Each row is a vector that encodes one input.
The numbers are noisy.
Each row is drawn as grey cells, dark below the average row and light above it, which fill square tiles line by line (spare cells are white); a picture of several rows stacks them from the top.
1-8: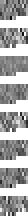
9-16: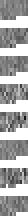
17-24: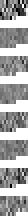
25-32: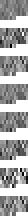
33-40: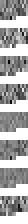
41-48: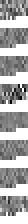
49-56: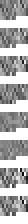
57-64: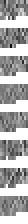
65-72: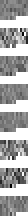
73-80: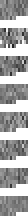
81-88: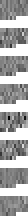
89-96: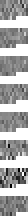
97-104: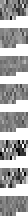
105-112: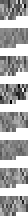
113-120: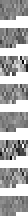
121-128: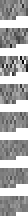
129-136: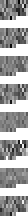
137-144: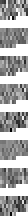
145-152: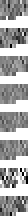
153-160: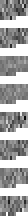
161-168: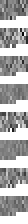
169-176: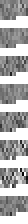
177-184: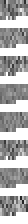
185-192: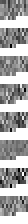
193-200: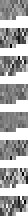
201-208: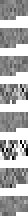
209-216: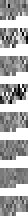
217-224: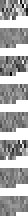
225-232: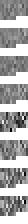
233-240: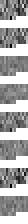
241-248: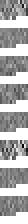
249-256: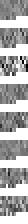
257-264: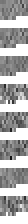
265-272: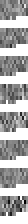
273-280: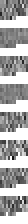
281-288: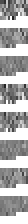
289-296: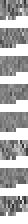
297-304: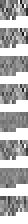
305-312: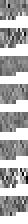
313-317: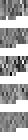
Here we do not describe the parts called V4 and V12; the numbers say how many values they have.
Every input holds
either a point on an 8-point circle, or a fixed value, or one of 6 labels, a true/false value, a value of V4 and a value of V12.
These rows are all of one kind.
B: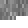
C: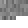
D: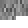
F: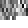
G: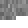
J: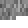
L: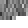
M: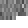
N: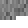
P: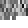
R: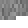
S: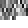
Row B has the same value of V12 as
J, R and S.
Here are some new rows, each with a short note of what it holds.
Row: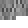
one of 6 labels, a true/false value, a value of V4 and a value of V12
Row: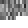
a point on an 8-point circle
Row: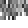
a point on an 8-point circle
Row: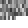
a fixed value
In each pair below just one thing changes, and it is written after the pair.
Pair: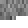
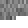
the value of V12
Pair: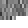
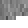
the value of V12
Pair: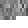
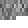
the value of V12
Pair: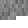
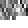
the true/false value
